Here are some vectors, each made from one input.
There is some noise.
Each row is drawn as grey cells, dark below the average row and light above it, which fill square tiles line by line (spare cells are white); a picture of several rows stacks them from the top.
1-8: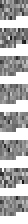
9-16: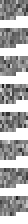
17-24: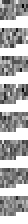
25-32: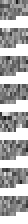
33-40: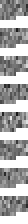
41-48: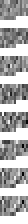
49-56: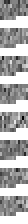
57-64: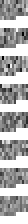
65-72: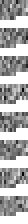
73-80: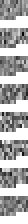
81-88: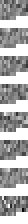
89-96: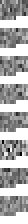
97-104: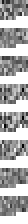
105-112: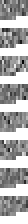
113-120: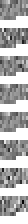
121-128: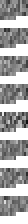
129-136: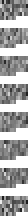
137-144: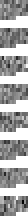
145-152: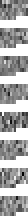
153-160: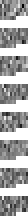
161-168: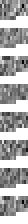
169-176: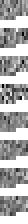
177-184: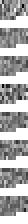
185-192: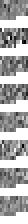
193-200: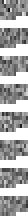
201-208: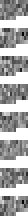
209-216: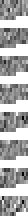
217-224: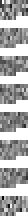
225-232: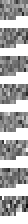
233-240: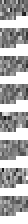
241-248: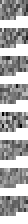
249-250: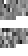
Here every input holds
a true/false value, together with a list of up to two points on a 5-point line.
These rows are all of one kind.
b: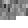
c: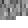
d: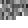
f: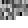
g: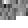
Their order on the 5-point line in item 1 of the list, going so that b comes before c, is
d, g, b, c, f.
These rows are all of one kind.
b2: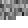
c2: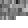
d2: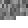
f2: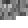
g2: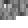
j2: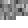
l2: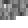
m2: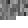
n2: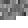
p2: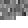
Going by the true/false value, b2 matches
c2 and j2.
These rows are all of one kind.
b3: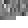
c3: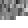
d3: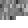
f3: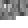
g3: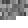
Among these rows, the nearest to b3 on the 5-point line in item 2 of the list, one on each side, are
d3 and f3.
